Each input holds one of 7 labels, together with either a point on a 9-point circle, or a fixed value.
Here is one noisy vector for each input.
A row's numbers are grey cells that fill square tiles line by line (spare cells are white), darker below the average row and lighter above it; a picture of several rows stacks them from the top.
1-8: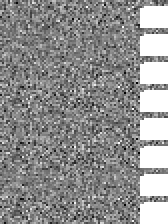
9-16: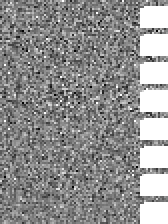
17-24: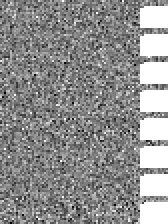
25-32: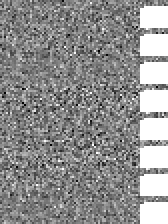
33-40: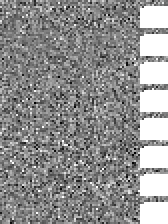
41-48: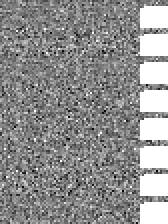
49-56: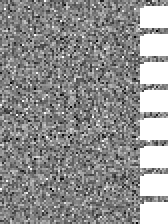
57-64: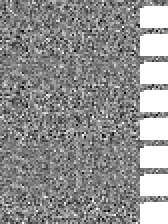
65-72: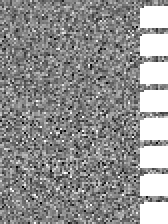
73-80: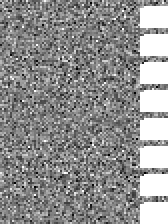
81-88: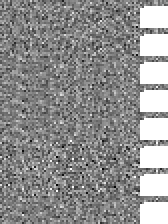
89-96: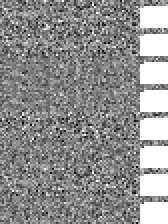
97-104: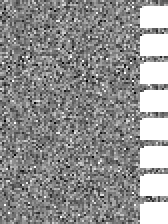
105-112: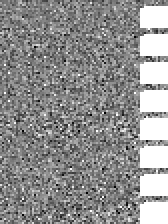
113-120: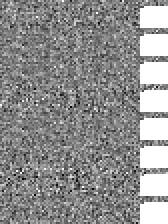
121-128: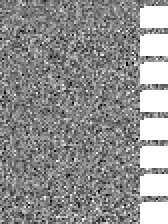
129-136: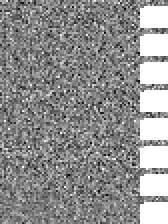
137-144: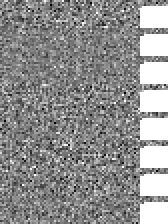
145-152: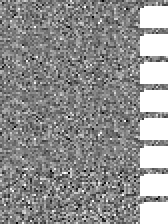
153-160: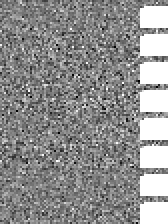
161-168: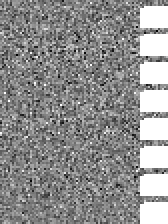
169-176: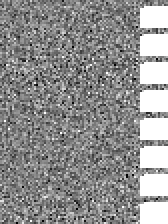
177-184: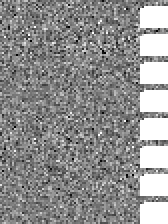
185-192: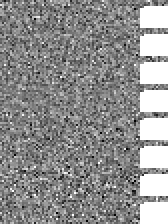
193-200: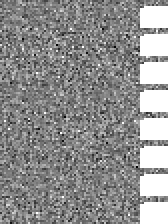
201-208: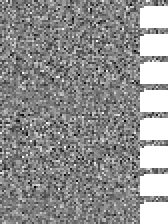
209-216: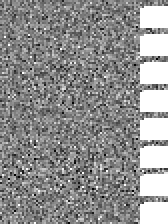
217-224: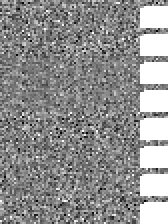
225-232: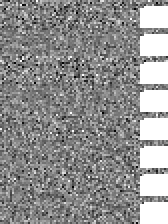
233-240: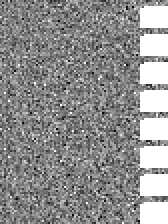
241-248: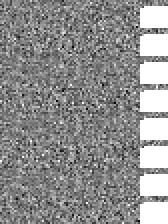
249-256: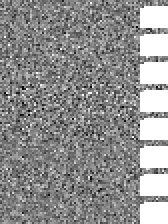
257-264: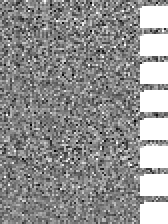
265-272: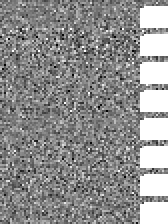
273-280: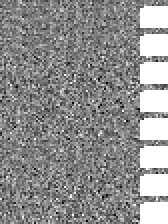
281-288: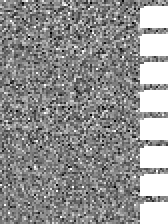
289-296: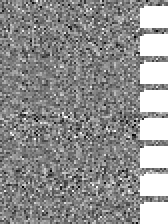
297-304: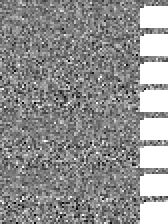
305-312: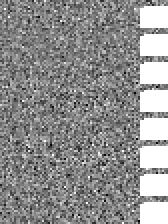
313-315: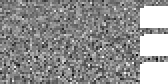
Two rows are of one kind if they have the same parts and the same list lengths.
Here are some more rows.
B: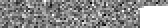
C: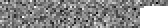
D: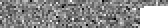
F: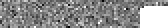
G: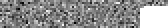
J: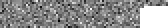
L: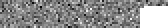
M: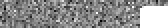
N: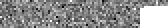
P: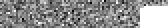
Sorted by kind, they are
B, C, G, M, P
D, F, J, L, N

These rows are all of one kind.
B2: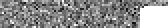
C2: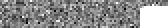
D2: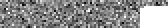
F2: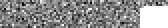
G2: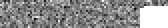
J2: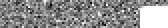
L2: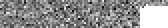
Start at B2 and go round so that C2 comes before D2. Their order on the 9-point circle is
B2, G2, J2, C2, F2, D2, L2.
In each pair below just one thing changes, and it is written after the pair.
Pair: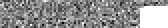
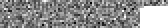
the place on the 9-point circle
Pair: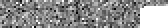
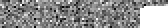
the place on the 9-point circle
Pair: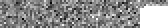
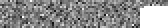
the label
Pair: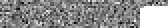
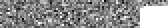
the label
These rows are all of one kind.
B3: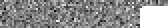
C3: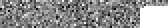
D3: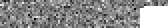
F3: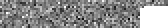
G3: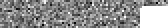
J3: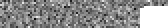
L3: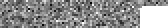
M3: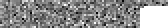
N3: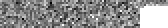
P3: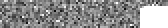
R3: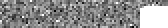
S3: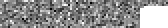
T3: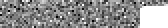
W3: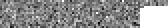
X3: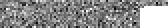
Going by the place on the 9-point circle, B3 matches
L3, P3, R3 and S3.
